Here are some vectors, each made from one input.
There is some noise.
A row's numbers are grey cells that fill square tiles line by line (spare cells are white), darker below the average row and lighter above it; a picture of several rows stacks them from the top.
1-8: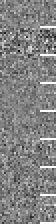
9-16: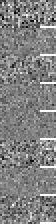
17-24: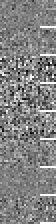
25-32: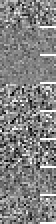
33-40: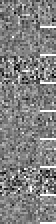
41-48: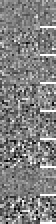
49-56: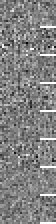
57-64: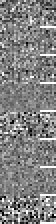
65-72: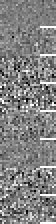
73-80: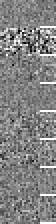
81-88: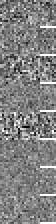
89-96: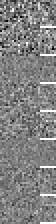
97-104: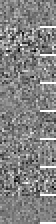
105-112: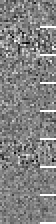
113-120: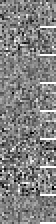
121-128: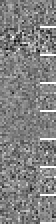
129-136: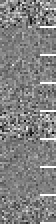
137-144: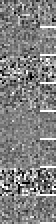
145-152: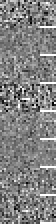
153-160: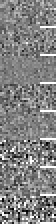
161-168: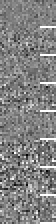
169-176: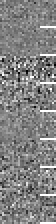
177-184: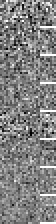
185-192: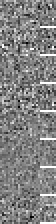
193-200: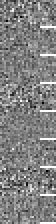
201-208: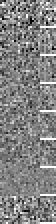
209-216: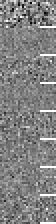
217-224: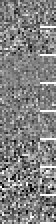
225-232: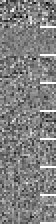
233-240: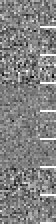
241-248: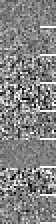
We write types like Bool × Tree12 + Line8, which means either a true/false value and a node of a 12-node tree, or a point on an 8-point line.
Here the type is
Bool × (Line5 + Line11) + Label4.
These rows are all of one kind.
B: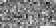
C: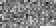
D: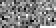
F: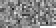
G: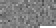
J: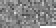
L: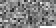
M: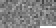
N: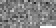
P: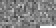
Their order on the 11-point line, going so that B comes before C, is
G, L, B, D, M, N, C, P, J, F.
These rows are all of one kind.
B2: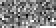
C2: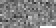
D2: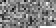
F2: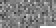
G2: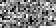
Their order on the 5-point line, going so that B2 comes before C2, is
F2, B2, C2, G2, D2.
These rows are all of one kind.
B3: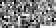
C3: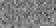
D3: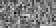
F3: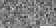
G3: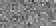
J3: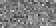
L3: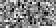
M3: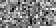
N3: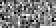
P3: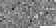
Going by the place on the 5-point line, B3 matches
G3 and J3.
